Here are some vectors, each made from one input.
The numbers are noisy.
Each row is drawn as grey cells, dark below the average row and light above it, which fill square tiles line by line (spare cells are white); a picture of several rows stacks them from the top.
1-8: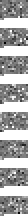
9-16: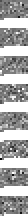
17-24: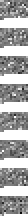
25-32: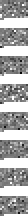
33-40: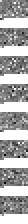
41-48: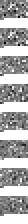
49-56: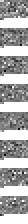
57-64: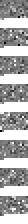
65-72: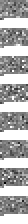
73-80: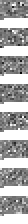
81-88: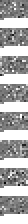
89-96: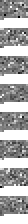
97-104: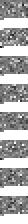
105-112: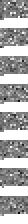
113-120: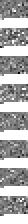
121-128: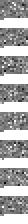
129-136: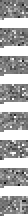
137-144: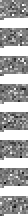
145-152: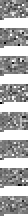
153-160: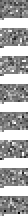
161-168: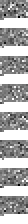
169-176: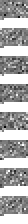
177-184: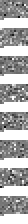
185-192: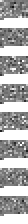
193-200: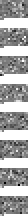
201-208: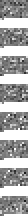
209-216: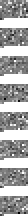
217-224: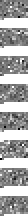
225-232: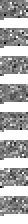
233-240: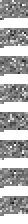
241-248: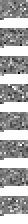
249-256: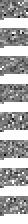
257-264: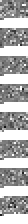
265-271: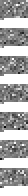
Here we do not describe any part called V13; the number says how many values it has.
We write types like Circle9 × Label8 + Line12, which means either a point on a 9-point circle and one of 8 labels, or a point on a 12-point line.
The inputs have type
(Line6 + V13) × Line7.
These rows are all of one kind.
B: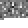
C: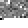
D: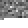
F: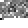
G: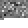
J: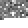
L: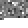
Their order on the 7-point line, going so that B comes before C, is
G, D, L, B, C, F, J.
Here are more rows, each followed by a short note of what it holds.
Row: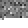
a point on a 6-point line and a point on a 7-point line
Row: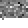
a point on a 7-point line and a value of V13
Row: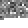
a point on a 6-point line and a point on a 7-point line
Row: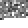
a point on a 6-point line and a point on a 7-point line
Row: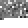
a point on a 7-point line and a value of V13
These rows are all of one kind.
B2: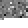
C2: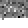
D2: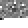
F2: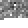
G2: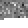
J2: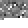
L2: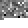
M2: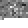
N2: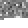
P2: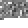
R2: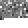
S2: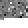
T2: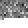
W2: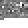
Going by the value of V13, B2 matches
D2, P2, R2 and S2.
